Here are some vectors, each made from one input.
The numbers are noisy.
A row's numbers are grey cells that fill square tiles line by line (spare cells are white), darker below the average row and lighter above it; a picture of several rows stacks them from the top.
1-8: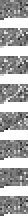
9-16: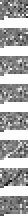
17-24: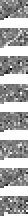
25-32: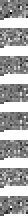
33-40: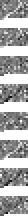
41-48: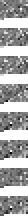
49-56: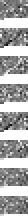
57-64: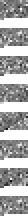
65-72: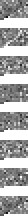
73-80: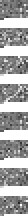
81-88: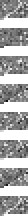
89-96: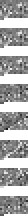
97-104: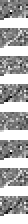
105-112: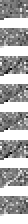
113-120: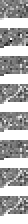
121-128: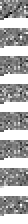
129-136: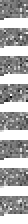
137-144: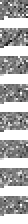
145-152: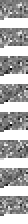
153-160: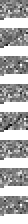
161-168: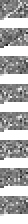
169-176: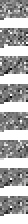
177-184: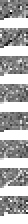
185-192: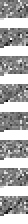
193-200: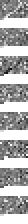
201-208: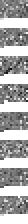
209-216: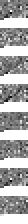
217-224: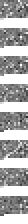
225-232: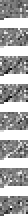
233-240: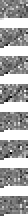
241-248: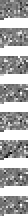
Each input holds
either a point on an 11-point circle, or a fixed value.
